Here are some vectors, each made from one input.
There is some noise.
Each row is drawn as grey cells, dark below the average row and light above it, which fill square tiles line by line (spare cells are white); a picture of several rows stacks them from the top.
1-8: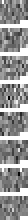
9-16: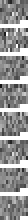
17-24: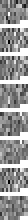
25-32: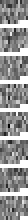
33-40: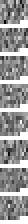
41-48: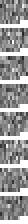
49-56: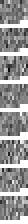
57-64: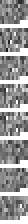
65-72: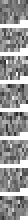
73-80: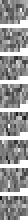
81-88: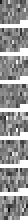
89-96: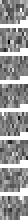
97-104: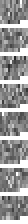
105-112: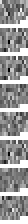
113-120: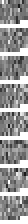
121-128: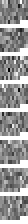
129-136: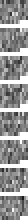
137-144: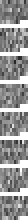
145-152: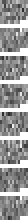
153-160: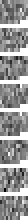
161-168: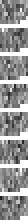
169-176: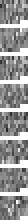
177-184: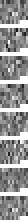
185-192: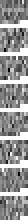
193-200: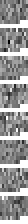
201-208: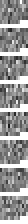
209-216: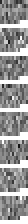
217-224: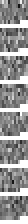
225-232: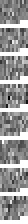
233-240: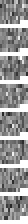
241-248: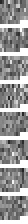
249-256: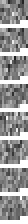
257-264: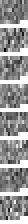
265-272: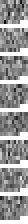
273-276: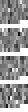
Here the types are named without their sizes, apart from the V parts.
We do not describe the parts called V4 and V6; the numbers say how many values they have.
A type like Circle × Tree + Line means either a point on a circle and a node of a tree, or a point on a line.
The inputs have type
Bool × (Tree + V4) + Line × List(V6).
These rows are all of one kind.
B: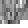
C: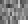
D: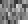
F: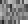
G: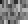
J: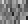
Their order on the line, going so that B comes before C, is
B, D, F, G, C, J.
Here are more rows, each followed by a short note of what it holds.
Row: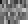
a point on a line, together with a list of one item
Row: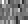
a point on a line, together with a list of one item
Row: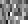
a true/false value and a value of V4
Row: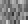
a point on a line, together with a list of two items
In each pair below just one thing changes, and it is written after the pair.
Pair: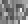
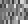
the true/false value
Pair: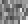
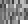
the true/false value
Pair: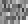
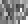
the node of the tree
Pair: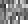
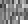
the node of the tree
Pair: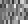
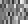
the node of the tree
